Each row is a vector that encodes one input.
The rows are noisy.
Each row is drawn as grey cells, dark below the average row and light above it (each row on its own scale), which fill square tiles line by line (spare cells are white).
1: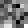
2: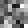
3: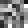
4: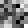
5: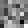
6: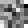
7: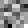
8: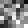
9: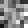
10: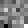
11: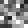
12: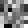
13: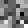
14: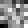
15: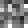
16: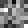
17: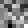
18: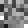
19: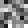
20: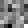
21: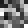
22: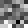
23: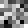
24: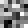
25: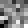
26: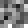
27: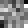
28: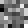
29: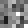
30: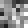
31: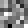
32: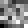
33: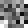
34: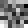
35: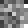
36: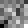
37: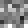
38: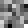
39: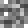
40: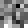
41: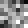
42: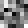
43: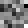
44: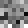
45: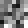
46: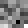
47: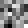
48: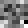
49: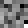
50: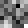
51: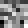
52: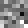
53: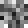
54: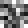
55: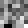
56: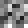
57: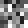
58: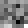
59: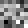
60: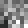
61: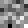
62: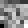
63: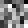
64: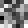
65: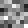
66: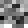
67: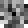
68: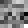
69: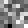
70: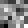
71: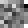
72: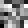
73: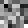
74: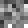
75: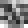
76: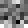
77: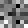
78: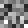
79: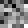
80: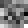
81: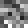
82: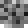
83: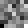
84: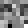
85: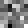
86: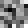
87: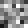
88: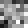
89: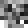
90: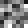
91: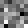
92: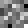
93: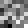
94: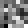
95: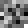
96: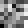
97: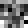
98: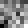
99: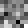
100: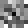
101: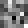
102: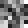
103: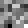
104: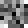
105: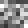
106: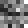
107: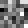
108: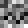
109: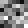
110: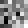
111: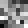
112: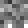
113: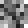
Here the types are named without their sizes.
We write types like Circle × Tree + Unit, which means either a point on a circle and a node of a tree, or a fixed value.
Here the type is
Bool × (Circle + Tree).
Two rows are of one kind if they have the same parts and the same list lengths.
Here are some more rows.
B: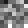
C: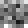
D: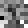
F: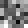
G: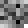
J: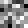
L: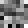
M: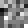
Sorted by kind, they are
B, D, F
C, G, J, L, M

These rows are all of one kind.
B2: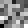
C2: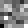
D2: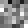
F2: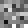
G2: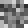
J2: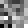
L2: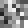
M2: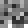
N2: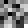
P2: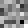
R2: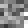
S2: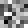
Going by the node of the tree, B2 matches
C2 and P2.
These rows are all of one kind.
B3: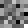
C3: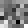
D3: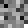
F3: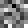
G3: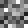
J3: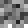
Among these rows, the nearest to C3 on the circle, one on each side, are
D3 and J3.
